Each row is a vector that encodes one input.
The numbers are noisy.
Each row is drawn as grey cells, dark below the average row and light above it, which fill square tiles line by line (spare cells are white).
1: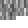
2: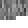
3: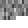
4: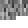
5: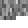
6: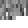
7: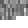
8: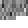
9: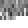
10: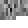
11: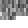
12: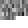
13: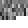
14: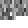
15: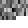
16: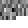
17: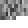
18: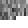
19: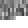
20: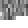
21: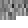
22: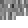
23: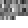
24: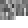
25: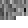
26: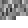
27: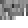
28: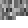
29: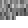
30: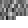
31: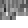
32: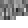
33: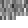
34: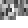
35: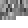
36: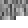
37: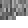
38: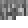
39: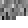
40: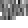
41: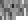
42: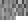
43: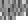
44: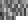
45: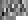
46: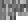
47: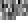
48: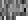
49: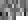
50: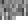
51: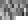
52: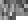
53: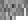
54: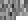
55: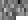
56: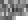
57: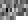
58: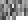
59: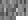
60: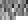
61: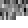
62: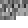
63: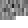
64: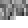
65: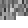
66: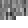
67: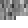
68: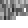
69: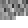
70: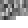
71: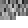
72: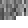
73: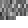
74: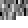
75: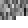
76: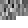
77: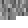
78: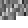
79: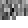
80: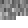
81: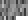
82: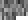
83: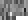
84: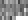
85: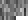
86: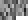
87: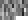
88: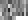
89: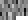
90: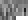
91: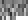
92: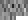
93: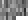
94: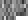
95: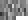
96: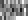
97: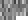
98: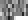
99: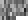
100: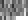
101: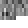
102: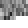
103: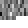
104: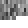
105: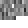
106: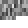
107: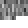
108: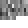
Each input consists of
a node of a 9-node tree and a true/false value.
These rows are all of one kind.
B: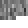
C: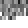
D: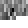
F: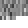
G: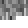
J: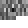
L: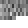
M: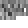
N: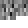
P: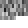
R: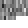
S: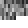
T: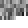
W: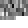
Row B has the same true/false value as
D, J and S.
